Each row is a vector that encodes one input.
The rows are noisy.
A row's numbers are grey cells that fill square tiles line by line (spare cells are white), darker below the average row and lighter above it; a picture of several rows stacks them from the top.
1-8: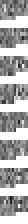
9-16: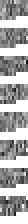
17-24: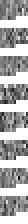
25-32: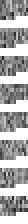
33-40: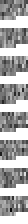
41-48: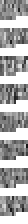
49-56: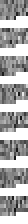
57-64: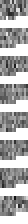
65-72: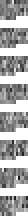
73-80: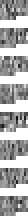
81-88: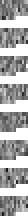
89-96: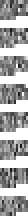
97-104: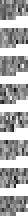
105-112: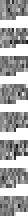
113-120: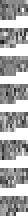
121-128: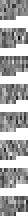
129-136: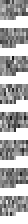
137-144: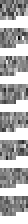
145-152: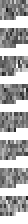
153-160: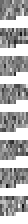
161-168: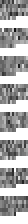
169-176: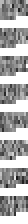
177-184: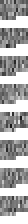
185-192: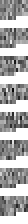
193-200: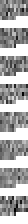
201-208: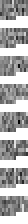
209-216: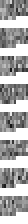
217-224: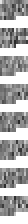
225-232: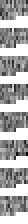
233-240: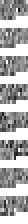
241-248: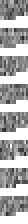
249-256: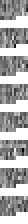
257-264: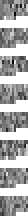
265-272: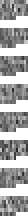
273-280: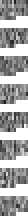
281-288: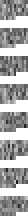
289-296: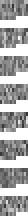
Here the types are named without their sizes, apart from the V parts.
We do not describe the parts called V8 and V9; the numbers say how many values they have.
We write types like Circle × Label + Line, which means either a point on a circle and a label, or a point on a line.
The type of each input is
Bool × (Tree + Unit) × V9 + Line × V8.
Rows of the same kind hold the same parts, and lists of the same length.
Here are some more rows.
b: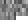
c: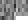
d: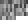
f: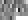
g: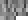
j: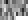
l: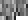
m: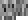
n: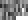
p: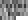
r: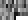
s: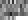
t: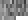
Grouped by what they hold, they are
b, c, f, m, n
d, g, j, p, r, s, t
l

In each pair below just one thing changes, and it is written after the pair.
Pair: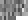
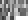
the true/false value
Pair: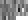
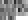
the true/false value
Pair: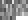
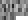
the true/false value
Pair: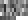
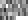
the true/false value
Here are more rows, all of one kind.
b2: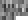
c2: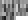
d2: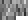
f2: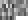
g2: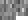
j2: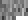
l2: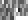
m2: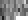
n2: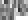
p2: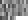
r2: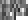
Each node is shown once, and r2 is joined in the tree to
l2.
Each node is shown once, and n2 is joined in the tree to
g2 and l2.
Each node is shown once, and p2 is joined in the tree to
c2 and f2.
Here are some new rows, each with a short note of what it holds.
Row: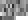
a node of a tree, a true/false value and a value of V9
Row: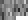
a node of a tree, a true/false value and a value of V9
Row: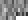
a point on a line and a value of V8
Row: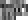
a node of a tree, a true/false value and a value of V9
